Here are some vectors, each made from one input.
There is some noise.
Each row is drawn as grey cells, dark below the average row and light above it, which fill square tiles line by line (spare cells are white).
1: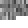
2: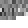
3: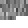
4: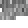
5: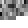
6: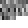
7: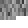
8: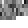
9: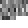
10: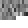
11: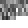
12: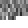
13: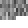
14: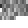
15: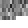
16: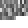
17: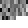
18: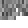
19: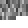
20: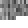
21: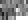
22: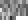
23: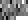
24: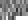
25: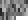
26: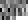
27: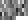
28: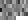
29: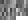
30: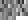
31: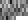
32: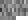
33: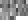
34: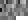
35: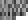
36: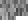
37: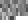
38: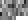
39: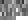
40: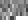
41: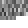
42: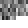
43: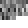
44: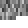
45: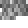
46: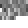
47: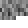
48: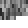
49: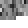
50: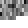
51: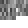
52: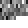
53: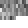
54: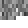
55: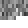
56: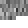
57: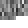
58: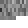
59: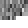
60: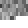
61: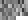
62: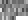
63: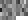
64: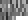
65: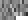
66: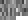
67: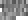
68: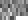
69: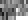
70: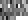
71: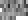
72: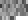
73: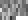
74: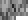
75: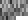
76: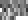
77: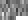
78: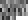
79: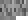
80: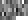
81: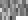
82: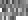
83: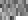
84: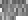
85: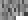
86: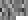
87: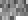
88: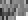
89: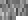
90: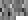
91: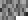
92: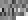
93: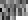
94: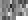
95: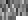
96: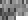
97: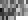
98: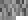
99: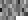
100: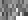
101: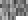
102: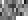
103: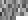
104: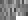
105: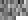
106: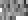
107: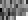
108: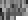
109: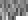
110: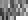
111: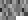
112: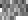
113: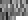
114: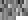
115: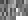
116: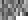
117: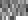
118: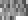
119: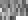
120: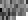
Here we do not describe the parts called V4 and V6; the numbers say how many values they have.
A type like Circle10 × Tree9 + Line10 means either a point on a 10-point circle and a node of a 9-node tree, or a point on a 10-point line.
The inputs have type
Bool × (Line5 + V4) × V6.
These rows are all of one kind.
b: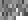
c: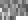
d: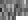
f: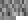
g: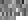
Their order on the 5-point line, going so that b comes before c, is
b, f, g, c, d.
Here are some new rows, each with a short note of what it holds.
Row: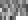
a point on a 5-point line, a true/false value and a value of V6
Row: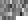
a true/false value, a value of V4 and a value of V6
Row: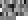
a true/false value, a value of V4 and a value of V6
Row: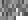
a point on a 5-point line, a true/false value and a value of V6
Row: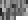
a true/false value, a value of V4 and a value of V6
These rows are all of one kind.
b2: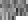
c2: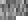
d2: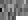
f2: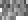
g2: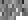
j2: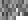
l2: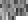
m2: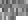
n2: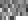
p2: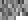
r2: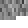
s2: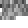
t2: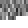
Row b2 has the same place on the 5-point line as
l2 and r2.
